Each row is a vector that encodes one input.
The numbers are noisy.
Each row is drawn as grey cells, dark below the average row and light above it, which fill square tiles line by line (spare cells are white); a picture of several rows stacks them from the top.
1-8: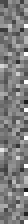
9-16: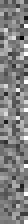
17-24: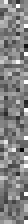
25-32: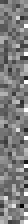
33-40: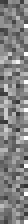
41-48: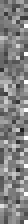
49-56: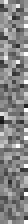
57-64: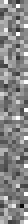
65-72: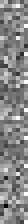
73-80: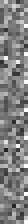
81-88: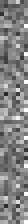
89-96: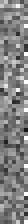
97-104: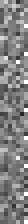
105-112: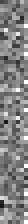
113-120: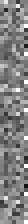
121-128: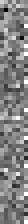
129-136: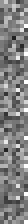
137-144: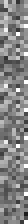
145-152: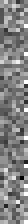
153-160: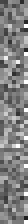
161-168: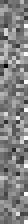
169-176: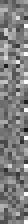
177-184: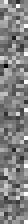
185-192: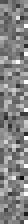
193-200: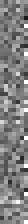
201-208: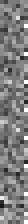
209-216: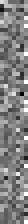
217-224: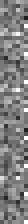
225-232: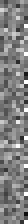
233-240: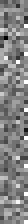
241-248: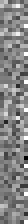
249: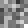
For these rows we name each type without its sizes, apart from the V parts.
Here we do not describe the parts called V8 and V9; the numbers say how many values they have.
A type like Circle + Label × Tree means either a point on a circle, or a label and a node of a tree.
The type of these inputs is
Bool × (Line + V8) + V9.
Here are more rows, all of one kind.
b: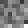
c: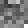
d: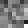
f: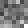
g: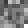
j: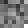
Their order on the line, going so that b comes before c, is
d, b, g, f, c, j.
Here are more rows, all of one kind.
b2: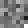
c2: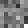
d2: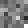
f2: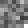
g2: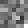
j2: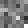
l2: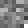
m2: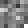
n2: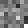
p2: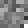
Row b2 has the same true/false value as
l2 and p2.
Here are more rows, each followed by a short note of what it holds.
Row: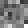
a point on a line and a true/false value
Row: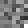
a true/false value and a value of V8
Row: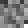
a point on a line and a true/false value
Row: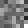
a true/false value and a value of V8
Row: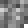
a true/false value and a value of V8
